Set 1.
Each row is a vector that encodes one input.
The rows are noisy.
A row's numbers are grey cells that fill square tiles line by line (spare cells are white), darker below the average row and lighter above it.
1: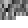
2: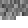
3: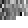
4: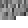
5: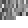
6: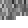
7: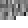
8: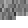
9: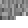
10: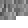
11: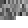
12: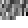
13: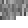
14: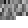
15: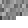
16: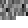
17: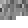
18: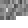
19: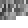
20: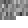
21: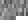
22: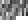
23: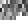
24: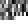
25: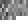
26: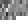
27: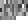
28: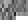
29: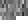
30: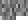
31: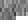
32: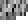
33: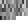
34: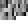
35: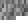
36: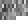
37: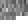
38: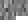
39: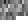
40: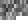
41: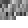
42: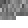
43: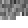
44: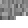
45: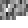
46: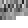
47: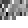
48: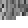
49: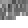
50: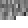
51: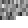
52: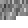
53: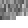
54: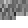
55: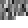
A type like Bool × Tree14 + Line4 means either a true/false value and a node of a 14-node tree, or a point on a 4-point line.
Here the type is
Bool × Line7.
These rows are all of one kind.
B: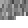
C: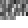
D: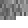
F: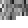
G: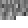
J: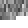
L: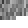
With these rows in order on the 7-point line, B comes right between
F and J.
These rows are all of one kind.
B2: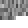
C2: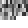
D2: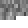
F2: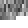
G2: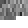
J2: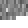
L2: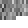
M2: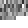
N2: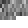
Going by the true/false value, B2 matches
F2, J2 and M2.
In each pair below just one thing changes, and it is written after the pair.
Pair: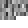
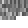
the place on the 7-point line
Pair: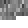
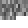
the place on the 7-point line
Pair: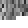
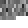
the true/false value
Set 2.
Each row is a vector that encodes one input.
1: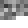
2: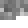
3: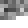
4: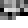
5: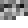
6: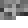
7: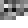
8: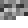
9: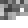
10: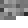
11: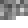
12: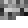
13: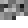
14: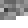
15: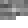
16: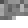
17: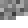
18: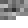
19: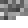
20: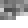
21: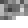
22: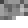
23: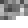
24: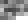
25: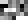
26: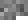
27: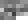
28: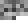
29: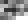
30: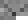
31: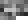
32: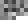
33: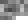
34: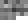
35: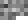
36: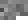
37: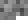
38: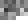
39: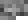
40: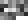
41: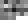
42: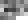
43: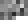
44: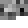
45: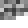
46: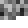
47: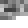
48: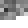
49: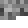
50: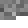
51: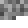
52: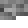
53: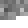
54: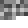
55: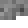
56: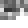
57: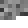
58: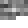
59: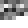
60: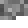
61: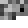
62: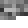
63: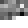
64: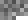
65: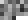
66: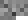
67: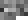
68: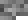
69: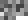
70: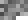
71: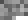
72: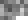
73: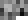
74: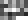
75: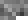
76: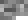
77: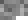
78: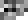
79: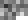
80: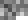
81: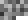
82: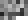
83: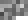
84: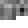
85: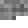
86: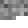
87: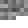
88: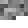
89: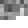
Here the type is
Bool × Tree9.
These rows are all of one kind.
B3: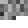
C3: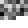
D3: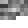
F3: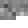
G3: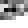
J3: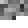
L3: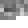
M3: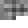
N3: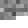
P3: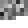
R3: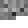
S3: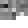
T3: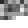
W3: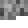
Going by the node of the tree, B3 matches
L3, P3, T3 and W3.
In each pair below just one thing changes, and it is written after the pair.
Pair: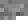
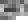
the node of the tree
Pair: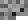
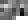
the true/false value
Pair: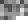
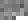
the true/false value
